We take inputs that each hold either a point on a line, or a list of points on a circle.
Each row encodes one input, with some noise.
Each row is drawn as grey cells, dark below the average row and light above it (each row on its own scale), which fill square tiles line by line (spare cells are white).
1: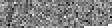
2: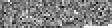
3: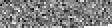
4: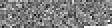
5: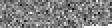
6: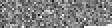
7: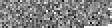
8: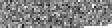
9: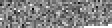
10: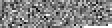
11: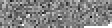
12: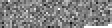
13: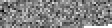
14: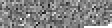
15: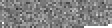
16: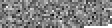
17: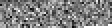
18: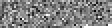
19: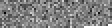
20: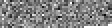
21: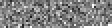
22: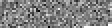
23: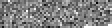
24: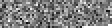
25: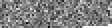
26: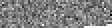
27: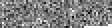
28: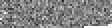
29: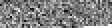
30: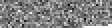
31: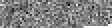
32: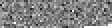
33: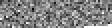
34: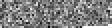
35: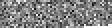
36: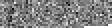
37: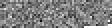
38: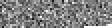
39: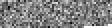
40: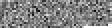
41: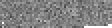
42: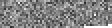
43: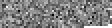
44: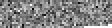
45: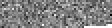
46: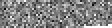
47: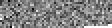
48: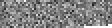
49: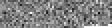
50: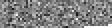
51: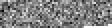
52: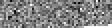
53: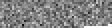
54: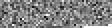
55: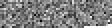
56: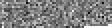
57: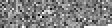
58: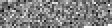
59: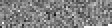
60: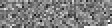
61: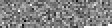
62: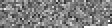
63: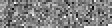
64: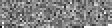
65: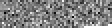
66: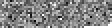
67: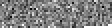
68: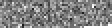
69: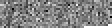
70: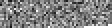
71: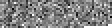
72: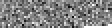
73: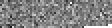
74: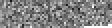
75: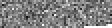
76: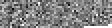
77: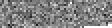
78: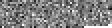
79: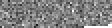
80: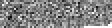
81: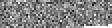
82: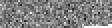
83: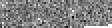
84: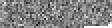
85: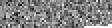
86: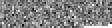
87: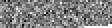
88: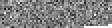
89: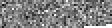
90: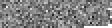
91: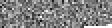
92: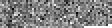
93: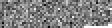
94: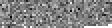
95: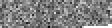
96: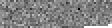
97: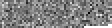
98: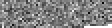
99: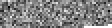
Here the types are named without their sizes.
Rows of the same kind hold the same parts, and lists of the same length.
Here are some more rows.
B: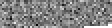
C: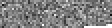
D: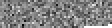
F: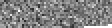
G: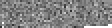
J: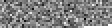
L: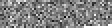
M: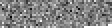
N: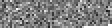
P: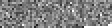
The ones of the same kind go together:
B, G, M, P
C, N
D, F, J
L

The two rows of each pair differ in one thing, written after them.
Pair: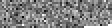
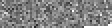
the place on the circle in item 2 of the list
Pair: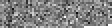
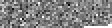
the place on the circle in item 2 of the list
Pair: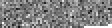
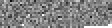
the place on the circle in item 1 of the list
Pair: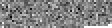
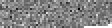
the place on the circle in item 2 of the list
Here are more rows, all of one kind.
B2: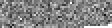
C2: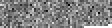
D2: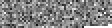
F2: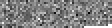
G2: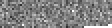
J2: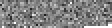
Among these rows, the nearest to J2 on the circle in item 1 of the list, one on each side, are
B2 and C2.
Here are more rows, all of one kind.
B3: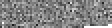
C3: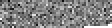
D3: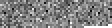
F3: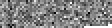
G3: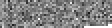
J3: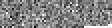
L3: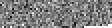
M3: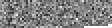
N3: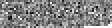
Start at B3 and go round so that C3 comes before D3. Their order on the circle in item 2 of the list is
B3, G3, C3, L3, M3, F3, D3, N3, J3.
